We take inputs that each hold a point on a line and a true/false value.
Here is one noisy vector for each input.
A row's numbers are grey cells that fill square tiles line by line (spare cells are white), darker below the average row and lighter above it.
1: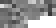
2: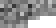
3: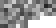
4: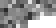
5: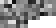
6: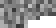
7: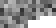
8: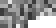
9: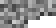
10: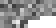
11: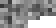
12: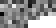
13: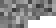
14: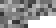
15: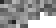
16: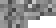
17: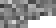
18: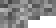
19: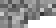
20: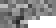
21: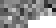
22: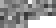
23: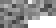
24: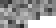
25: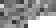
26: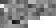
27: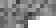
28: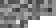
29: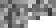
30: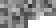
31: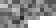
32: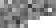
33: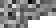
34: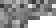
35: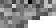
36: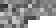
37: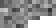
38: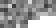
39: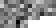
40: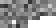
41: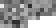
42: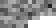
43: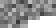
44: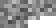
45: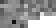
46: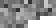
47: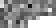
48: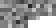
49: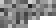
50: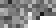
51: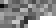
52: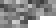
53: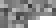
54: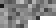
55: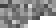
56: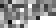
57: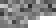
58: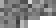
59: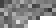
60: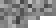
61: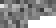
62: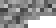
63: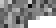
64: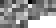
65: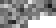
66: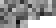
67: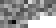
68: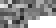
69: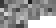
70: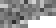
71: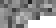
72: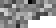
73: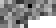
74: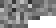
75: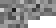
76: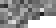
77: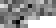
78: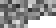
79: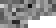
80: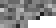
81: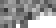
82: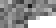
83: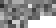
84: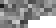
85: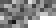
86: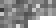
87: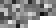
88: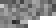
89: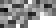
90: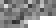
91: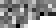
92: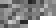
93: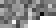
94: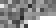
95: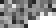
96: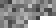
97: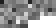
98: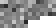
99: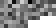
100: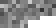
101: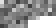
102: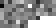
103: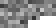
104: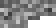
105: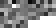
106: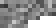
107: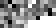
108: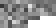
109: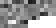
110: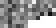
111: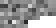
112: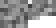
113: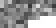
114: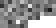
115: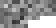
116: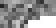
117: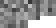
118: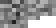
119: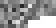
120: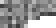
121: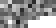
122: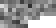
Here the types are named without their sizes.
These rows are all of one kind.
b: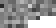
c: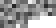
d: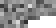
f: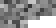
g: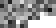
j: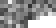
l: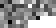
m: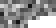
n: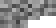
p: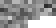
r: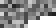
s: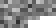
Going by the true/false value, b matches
d, g, l and r.
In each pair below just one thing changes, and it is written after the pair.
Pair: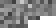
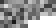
the true/false value
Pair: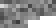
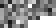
the true/false value
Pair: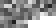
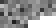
the place on the line
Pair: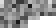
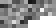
the true/false value
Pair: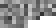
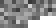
the place on the line
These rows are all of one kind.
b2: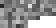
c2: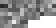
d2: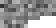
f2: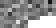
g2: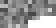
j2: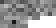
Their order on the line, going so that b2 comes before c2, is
j2, f2, b2, d2, g2, c2.
